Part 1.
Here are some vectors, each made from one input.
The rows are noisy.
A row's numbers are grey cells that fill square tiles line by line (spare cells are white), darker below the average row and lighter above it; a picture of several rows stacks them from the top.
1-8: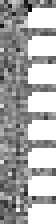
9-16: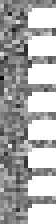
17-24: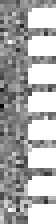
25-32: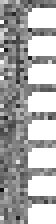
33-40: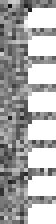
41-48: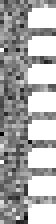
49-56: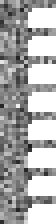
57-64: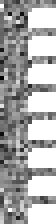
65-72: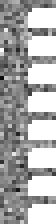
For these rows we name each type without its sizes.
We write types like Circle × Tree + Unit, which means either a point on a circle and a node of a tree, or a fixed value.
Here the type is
Bool × Line.
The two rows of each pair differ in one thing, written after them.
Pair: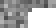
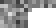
the place on the line
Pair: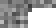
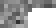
the place on the line
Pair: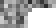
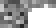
the true/false value
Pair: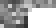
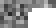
the place on the line
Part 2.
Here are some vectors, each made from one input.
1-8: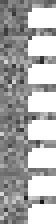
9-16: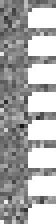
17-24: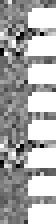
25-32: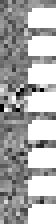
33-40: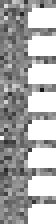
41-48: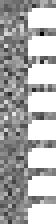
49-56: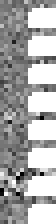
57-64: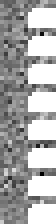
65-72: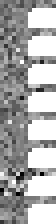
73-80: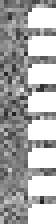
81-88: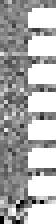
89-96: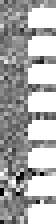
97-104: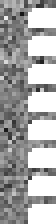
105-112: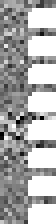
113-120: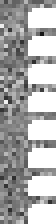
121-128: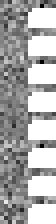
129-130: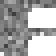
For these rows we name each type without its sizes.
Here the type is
Bool × Label + Unit.
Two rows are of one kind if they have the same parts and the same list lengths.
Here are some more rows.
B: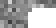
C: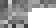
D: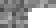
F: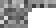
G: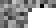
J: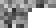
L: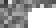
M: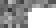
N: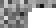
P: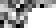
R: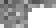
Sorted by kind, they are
B, C, D, F, G, J, L, M, N, R
P

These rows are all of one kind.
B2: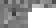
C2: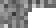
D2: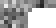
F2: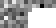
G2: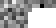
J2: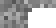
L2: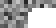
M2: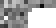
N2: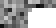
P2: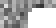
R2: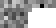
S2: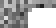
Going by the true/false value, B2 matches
C2 and J2.
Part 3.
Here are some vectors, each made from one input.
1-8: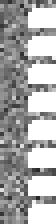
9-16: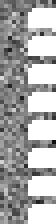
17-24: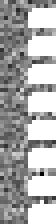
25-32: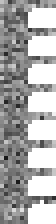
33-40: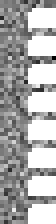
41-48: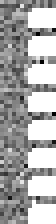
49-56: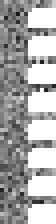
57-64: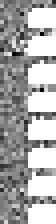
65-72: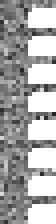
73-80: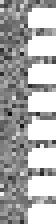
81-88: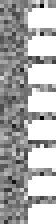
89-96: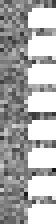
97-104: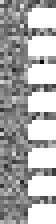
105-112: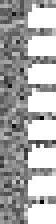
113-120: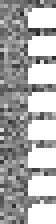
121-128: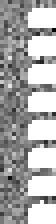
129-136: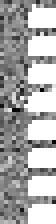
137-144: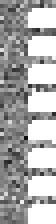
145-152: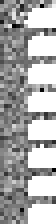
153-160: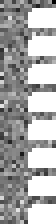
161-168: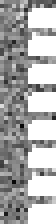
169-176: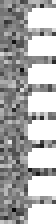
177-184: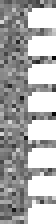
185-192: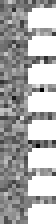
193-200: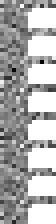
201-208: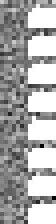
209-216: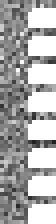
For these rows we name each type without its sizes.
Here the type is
Bool × Bool × Bool × Bool × Label + Unit.
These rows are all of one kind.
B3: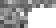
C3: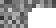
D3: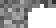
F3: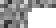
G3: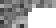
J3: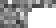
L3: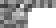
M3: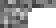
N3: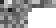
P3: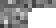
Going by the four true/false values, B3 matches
J3, L3, M3 and P3.
